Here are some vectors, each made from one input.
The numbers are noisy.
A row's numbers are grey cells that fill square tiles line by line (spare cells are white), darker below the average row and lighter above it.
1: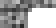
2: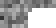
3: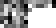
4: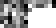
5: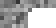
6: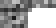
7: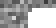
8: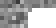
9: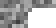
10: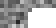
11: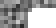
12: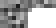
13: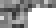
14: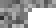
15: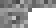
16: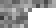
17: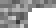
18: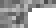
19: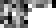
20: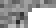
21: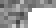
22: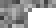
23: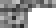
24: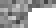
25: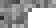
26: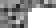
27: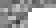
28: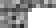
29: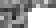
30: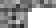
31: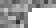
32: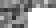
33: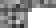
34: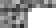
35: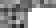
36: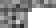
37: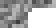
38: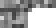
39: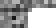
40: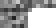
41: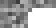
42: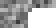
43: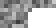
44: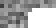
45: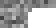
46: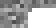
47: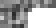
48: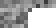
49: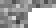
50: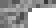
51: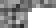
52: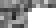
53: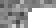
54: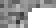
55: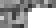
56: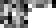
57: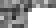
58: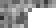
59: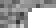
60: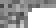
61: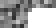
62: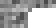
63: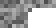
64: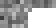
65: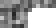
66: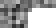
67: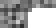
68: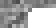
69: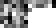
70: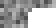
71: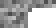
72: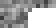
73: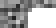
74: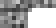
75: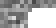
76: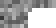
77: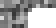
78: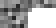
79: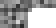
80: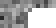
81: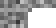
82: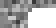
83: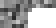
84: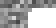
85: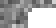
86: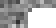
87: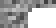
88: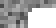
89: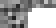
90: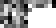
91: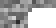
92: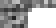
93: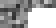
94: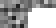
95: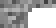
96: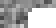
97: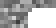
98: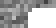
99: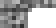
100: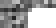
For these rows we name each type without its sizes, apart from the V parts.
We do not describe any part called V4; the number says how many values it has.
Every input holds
a list of items, each a true/false value and a value of V4.
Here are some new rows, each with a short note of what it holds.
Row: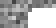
a list of two items
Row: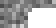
a list of two items
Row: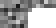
a list of one item
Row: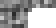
a list of one item
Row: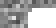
a list of two items
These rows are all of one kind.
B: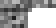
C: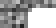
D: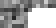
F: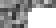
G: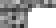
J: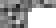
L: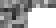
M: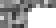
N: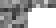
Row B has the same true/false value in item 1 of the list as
C, G and J.
